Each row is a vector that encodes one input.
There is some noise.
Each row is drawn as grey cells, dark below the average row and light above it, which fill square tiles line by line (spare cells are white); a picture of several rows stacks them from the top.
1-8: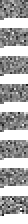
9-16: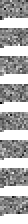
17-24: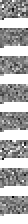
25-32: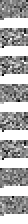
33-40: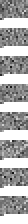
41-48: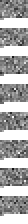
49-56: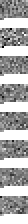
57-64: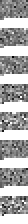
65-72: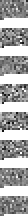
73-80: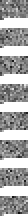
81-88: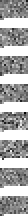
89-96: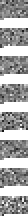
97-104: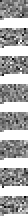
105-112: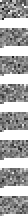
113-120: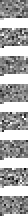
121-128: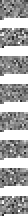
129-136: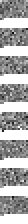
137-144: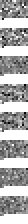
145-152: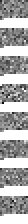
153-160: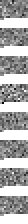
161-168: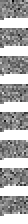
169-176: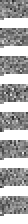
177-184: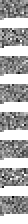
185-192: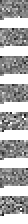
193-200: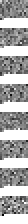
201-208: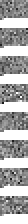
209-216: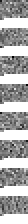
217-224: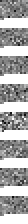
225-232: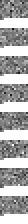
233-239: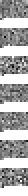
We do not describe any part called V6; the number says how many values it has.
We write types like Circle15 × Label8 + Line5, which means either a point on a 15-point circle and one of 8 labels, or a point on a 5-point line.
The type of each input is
Bool × Bool × Bool × List2(V6) + Label5 × Label5.
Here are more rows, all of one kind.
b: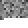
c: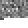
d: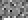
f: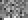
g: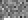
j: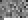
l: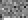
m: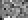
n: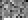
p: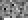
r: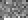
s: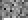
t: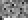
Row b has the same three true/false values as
f and s.
